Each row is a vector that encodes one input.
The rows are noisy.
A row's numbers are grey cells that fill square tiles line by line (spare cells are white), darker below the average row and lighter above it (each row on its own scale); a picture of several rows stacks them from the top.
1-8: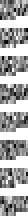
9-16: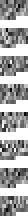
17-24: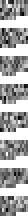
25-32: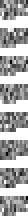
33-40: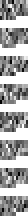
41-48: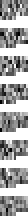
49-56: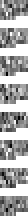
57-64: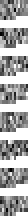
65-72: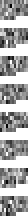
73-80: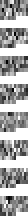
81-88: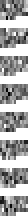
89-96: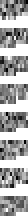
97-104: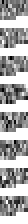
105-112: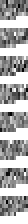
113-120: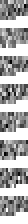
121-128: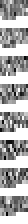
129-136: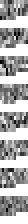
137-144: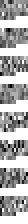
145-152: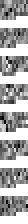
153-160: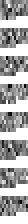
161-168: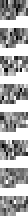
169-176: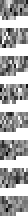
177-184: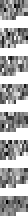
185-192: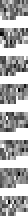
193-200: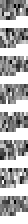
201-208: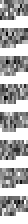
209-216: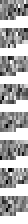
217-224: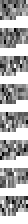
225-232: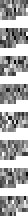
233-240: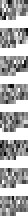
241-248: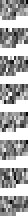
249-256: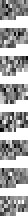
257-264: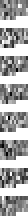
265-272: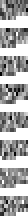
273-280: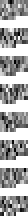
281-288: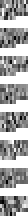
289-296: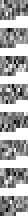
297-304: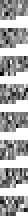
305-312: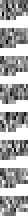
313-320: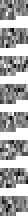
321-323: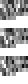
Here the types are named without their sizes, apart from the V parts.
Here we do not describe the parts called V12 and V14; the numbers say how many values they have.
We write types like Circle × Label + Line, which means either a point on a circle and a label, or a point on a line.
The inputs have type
Bool × Circle + Unit + V12 × V14.
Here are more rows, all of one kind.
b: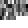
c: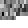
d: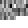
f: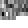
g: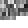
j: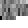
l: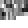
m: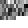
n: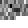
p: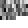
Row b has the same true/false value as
m and n.
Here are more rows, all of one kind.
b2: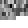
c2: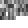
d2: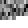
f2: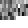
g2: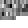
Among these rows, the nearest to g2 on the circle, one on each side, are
b2 and c2.
